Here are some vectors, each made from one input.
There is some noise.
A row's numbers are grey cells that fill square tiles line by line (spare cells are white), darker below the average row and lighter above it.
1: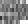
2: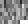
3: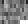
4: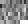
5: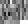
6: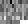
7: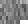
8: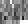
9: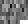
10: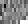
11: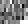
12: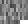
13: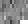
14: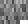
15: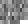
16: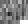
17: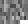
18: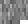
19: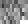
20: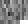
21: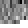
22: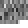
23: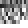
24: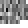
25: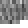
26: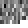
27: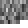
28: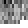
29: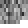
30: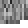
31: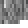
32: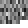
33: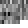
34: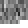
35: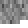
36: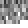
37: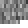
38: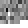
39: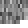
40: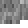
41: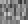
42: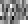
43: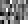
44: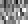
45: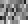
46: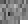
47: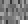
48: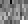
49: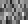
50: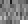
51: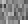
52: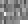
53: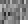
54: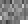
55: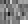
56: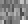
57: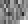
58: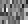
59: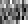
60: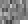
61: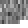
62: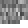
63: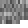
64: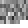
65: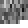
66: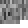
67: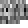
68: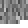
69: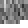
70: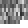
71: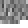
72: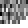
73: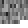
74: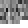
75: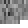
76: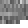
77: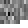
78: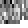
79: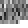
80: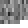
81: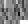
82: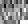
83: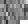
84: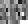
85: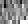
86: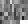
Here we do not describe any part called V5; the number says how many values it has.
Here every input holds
a point on a 6-point line, together with either three true/false values, or a value of V5.
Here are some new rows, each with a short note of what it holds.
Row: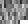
a point on a 6-point line and a value of V5
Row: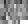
a point on a 6-point line and a value of V5
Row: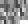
a point on a 6-point line and a value of V5
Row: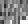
a point on a 6-point line and a value of V5
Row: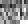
a point on a 6-point line and a value of V5
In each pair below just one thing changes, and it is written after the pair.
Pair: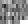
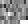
the value of V5
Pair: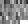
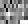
the place on the 6-point line
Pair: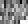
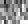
the value of V5
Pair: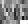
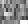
the place on the 6-point line
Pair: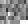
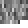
the place on the 6-point line
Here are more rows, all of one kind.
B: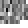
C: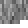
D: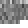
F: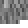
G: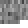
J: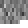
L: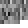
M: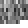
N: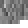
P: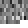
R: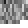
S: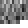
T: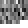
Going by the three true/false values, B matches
M and R.
